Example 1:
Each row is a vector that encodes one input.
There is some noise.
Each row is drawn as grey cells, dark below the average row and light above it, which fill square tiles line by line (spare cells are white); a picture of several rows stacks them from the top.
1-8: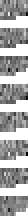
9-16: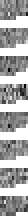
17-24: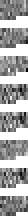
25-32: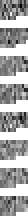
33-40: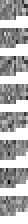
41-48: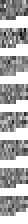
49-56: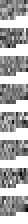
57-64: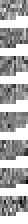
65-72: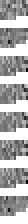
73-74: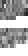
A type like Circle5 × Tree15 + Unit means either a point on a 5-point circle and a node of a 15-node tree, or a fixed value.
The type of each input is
Circle13 + Unit.
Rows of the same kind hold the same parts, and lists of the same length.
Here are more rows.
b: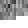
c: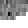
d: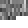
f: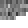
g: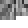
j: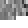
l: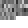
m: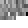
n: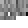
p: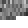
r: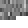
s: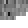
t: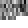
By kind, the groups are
b, c, d, f, g, j, l, m, n, p, r, s
t

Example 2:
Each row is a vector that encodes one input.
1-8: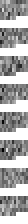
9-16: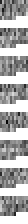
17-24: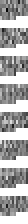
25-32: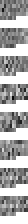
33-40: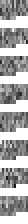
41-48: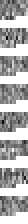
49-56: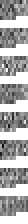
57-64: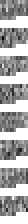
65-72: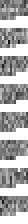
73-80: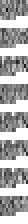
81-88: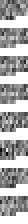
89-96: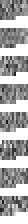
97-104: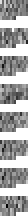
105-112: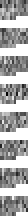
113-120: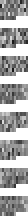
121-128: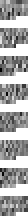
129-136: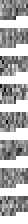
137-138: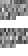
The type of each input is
Tree13.
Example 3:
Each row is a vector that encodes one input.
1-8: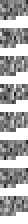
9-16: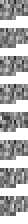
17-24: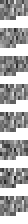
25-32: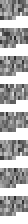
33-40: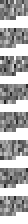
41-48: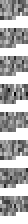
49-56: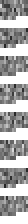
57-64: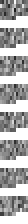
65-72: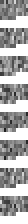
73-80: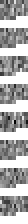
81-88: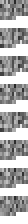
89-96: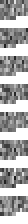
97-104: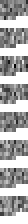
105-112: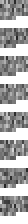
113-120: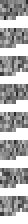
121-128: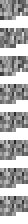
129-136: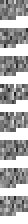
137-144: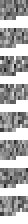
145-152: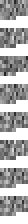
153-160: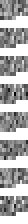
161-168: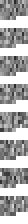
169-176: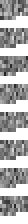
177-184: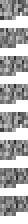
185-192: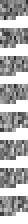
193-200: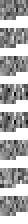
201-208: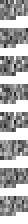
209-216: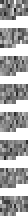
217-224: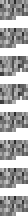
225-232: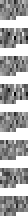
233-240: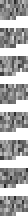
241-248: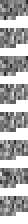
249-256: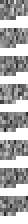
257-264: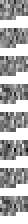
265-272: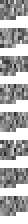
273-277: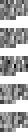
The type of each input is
Line10.
